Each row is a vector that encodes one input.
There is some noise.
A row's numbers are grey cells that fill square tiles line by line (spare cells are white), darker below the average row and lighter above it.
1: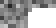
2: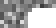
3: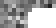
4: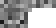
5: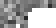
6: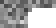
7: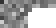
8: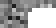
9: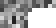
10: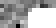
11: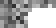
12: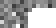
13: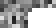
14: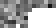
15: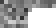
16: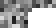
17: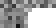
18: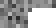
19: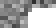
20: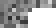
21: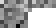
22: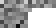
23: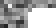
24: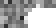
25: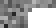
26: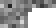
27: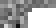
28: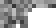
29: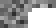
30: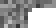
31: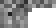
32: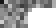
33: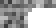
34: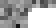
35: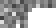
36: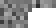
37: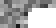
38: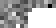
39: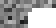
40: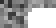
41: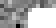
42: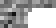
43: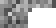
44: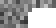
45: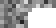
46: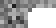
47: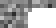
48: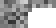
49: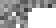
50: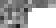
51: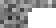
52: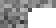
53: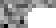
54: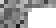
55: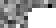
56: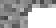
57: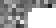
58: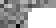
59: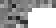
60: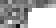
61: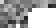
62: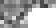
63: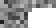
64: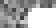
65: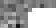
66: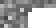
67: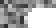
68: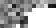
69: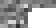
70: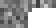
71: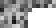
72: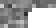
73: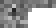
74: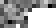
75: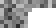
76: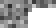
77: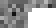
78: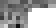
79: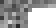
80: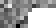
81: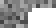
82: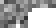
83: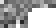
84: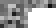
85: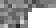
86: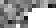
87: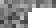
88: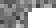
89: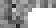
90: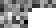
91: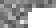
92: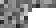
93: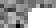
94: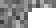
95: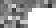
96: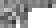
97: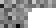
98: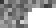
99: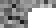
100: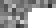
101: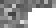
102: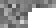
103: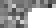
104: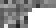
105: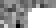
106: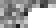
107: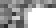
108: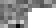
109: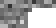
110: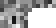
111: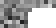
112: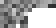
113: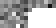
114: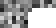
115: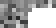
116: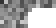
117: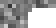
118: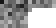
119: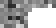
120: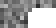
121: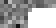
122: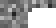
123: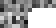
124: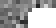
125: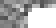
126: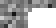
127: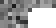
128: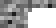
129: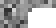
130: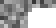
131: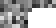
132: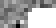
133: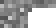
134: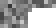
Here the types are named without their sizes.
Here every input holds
a list of items, each a point on a line and a true/false value.
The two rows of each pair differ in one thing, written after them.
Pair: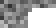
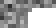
the place on the line in item 1 of the list
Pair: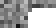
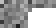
the place on the line in item 1 of the list
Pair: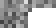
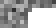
the true/false value in item 1 of the list
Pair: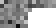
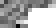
the true/false value in item 1 of the list
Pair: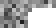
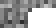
the place on the line in item 1 of the list
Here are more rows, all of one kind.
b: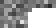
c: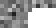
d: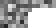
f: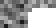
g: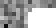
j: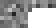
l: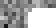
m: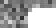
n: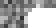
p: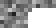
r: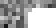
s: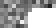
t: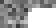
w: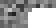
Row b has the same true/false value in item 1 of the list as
m, s and t.
